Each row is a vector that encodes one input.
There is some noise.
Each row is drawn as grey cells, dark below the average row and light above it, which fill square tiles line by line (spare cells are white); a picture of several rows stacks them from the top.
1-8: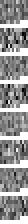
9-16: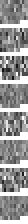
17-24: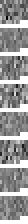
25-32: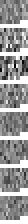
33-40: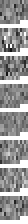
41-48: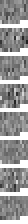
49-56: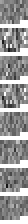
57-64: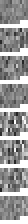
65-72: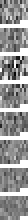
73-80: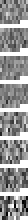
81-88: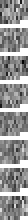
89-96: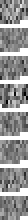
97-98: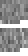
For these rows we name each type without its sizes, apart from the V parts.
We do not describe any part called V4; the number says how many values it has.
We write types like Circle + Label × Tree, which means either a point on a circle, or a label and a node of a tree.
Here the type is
List(Bool × V4).
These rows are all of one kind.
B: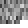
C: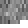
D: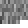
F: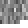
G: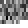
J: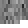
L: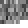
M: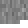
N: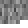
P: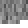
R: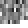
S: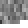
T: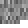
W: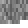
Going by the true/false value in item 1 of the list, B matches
C, D, J and L.
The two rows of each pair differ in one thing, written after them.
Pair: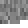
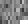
the true/false value in item 1 of the list
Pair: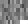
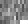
the true/false value in item 1 of the list
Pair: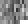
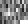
the value of V4 in item 1 of the list
